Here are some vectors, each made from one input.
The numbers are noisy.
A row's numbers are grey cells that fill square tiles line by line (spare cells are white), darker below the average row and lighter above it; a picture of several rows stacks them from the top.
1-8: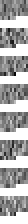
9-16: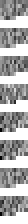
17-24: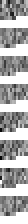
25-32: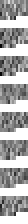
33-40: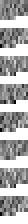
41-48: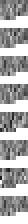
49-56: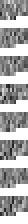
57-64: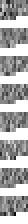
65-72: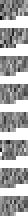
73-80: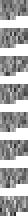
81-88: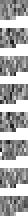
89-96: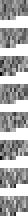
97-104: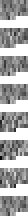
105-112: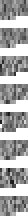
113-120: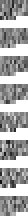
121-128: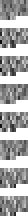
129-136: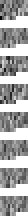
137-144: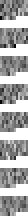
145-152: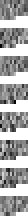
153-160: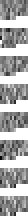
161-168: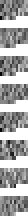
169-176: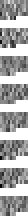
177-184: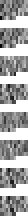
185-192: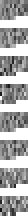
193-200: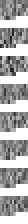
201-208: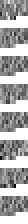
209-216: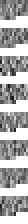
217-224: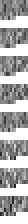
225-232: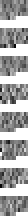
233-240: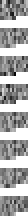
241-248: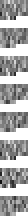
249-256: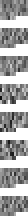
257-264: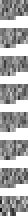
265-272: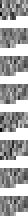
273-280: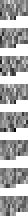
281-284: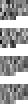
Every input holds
either a point on a 9-point circle, or a node of a 9-node tree.
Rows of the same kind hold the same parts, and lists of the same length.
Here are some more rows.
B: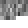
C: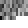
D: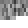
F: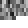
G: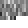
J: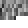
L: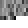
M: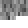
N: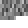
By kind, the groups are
B, D, M, N
C, F, G, J, L

